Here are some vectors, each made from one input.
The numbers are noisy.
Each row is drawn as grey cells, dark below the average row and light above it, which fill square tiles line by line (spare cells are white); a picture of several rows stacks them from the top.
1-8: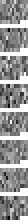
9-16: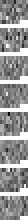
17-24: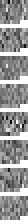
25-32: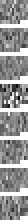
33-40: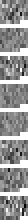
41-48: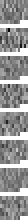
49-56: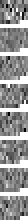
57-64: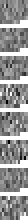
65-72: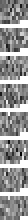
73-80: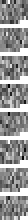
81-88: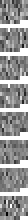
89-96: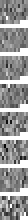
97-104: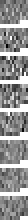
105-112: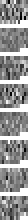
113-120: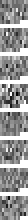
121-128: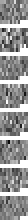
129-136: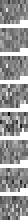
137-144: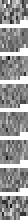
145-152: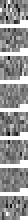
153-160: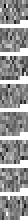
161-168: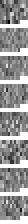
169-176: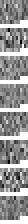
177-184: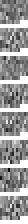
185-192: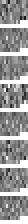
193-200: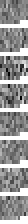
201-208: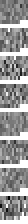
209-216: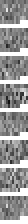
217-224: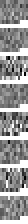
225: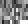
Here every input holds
either a fixed value, or a node of a 10-node tree and a true/false value.
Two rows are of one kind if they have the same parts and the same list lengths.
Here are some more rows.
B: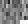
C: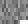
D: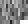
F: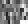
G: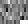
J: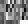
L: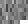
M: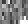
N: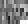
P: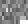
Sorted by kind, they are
B, C, D, G, J, L, M, P
F, N

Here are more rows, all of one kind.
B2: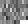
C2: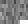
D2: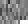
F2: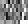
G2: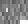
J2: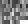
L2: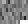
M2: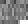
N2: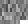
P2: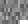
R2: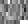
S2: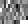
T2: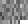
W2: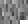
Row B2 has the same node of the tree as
D2, F2 and J2.
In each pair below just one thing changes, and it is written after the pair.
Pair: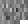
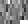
the true/false value
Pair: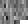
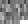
the node of the tree
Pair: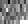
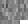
the true/false value
